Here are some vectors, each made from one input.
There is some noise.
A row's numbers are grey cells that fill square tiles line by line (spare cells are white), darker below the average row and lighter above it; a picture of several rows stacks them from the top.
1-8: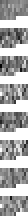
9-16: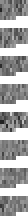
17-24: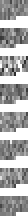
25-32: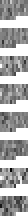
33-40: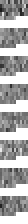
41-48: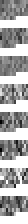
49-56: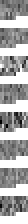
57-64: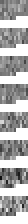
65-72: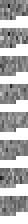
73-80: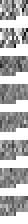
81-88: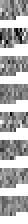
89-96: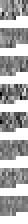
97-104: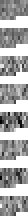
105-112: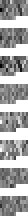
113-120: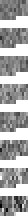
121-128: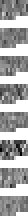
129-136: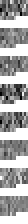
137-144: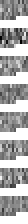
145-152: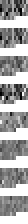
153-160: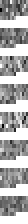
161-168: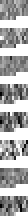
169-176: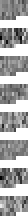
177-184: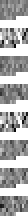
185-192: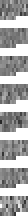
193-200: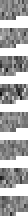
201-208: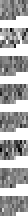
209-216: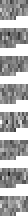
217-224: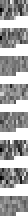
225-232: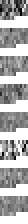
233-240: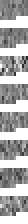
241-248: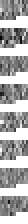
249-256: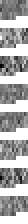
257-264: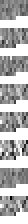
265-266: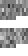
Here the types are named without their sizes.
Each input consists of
three true/false values, together with either a label, or a point on a line.
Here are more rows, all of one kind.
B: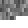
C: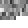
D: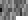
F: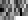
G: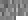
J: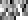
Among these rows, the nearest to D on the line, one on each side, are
B and J.
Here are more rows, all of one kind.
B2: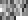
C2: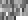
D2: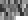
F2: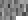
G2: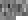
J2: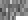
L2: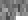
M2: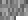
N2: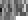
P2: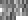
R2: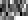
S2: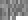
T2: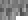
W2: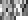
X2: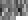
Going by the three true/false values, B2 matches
M2, S2, T2 and X2.
